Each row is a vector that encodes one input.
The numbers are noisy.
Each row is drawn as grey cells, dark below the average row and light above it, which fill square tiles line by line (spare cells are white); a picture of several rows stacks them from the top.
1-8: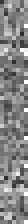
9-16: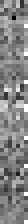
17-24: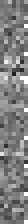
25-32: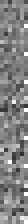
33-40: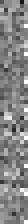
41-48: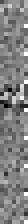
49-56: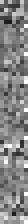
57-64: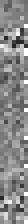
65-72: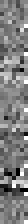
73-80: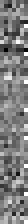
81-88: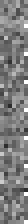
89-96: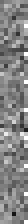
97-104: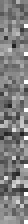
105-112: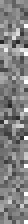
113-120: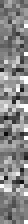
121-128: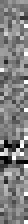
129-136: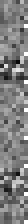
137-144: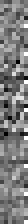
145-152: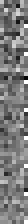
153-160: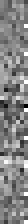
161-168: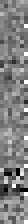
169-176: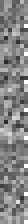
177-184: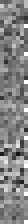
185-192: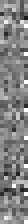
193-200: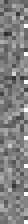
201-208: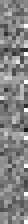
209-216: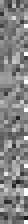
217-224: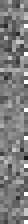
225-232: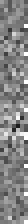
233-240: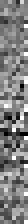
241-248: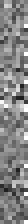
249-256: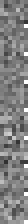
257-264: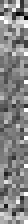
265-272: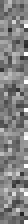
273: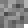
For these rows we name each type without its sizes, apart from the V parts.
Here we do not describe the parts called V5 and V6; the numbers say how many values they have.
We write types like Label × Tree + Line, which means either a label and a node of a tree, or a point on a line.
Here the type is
(Tree + V5) × (Tree + V6).
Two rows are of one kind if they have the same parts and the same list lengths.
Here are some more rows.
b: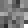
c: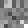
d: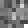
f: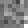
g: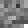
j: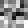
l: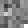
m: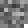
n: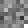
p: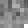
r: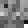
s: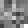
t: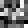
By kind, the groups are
b, d, l, r
c
f, g, n, p, s, t
j, m

